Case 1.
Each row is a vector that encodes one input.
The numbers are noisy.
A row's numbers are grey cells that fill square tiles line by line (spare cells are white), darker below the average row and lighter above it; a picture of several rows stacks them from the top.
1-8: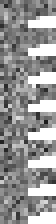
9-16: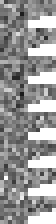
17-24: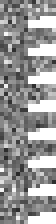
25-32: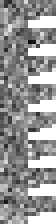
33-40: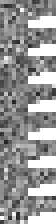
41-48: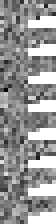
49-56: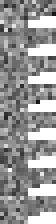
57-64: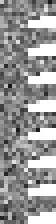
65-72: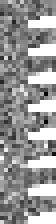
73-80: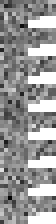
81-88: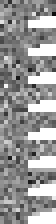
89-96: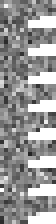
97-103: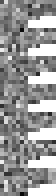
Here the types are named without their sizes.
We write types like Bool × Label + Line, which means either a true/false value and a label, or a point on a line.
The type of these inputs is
Bool × Bool × Bool × Tree × Tree.
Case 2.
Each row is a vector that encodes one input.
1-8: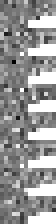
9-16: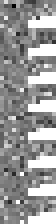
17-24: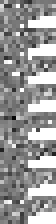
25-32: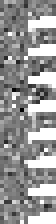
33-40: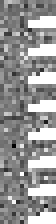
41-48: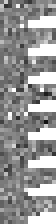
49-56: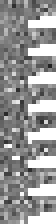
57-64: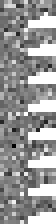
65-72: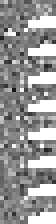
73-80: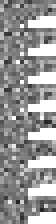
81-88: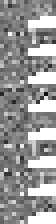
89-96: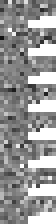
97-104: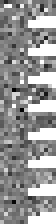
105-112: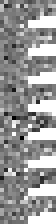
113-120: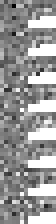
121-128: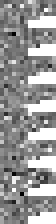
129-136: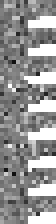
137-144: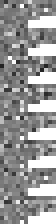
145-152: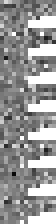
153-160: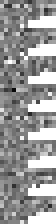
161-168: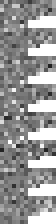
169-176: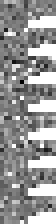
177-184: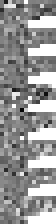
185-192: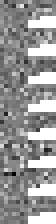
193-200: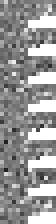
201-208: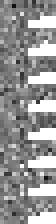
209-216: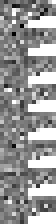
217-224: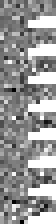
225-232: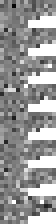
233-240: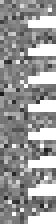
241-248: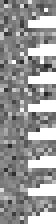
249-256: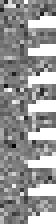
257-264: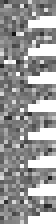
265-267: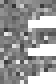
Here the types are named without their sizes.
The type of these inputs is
List(Line).
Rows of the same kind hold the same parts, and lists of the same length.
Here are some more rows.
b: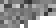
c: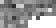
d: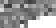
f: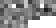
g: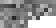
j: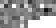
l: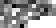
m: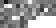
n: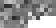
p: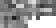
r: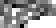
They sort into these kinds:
b, d, f, j
c, m, p
g, n
l, r

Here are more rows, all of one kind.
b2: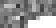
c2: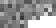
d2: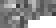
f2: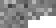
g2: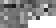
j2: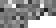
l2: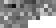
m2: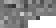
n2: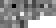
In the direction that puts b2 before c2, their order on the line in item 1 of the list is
d2, b2, n2, m2, f2, l2, c2, g2, j2.
